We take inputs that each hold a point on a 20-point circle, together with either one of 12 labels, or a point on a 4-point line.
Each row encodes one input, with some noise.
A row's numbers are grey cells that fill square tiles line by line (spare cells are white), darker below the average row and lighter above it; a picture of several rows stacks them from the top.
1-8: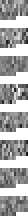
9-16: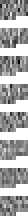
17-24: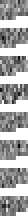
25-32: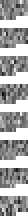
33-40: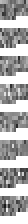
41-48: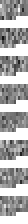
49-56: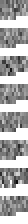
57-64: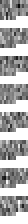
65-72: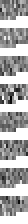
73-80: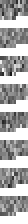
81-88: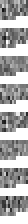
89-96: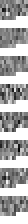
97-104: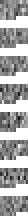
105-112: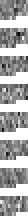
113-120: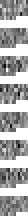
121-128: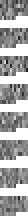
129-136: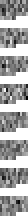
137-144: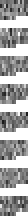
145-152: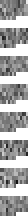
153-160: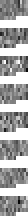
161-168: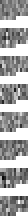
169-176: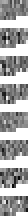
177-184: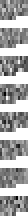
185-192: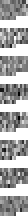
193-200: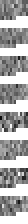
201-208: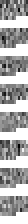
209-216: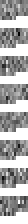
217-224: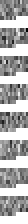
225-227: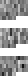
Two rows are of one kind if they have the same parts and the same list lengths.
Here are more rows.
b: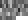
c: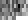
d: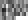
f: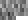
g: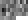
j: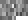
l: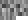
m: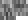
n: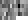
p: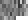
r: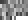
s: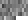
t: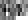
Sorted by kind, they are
b, d, g, t
c, f, j, l, m, n, p, r, s

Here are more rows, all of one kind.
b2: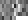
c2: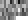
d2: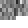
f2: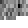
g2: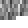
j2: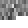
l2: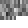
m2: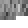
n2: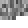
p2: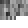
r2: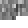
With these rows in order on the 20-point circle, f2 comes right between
c2 and p2.
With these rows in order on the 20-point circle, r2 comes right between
g2 and j2.
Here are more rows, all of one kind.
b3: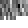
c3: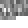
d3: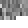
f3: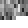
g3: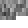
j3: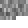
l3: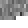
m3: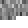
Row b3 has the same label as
f3 and g3.
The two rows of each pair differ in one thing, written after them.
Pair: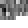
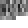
the place on the 20-point circle
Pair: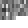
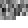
the place on the 20-point circle
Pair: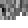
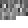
the place on the 4-point line
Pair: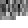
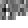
the place on the 4-point line
